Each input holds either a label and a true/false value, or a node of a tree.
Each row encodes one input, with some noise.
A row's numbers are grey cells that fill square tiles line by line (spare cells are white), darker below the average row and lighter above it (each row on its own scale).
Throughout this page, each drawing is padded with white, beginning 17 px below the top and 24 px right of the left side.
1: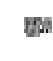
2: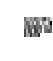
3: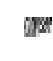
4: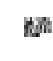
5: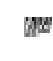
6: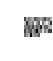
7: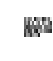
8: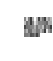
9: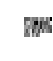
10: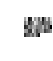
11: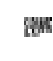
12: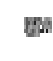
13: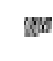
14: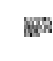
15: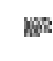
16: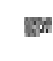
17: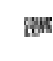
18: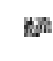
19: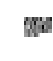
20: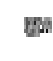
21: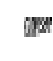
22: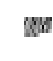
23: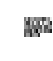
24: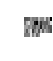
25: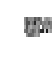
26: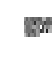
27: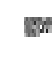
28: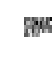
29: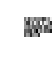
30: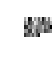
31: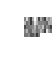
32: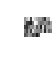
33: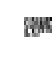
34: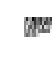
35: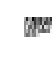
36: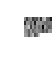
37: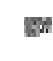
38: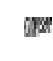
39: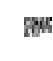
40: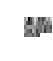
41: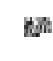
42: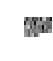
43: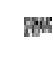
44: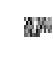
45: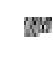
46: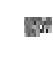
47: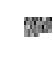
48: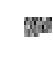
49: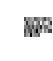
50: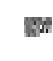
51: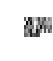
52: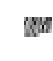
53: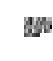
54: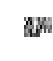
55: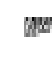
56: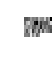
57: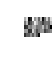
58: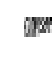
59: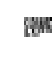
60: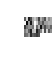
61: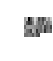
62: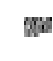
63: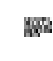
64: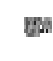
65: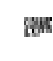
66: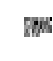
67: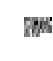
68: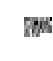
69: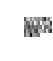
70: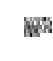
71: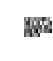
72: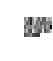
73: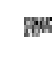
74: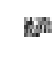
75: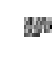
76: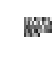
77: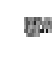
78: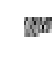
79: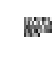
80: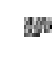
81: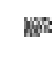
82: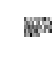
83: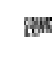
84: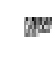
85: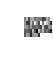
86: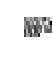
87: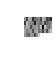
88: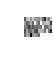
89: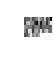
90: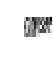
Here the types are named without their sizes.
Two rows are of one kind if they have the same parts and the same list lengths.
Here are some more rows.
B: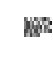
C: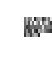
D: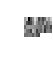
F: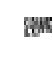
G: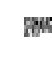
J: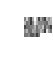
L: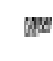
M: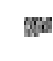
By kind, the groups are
B, C, D, J
F, G, L, M

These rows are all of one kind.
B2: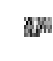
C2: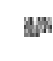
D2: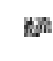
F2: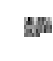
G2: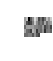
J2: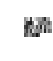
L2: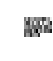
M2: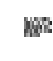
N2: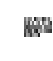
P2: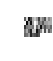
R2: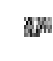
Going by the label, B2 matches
P2 and R2.
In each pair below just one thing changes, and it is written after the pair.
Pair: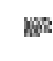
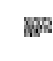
the label
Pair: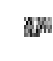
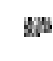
the label
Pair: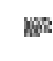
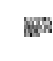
the label
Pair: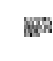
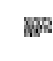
the label
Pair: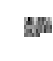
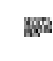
the true/false value
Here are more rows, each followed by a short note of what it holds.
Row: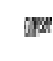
a node of a tree
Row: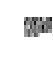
a node of a tree
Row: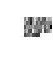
a label and a true/false value
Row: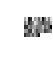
a label and a true/false value
